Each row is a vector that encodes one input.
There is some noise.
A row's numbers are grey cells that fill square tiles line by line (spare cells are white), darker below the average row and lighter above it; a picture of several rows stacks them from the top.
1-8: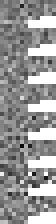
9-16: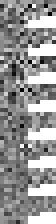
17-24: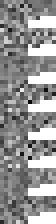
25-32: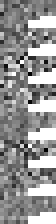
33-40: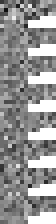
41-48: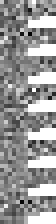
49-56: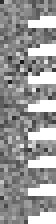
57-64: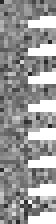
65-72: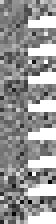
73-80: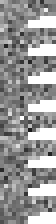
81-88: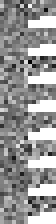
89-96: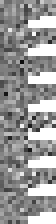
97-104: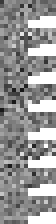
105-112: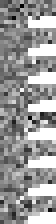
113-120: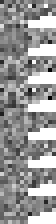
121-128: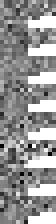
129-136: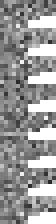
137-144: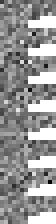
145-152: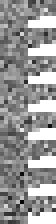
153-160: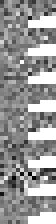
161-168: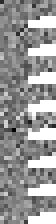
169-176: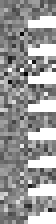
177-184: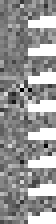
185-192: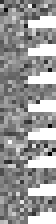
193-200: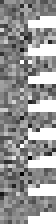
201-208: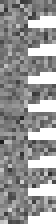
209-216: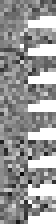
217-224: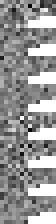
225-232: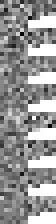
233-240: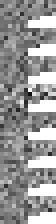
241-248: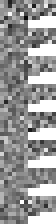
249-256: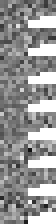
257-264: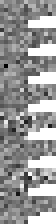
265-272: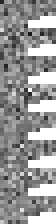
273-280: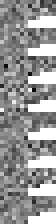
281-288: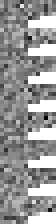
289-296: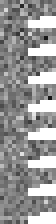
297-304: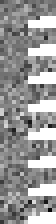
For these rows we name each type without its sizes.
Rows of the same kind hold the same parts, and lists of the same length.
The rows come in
2 kinds.
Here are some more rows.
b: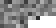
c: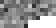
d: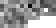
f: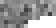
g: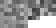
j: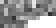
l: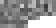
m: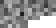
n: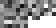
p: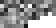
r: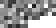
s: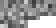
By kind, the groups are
b, c, d, f, m, n, r, s
g, j, l, p

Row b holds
a point on a line and four true/false values.
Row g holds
a point on a line.
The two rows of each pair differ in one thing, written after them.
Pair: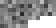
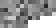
one of the four true/false values
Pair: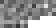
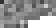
one of the four true/false values
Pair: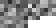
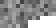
one of the four true/false values
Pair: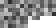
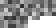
one of the four true/false values
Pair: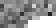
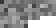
the place on the line
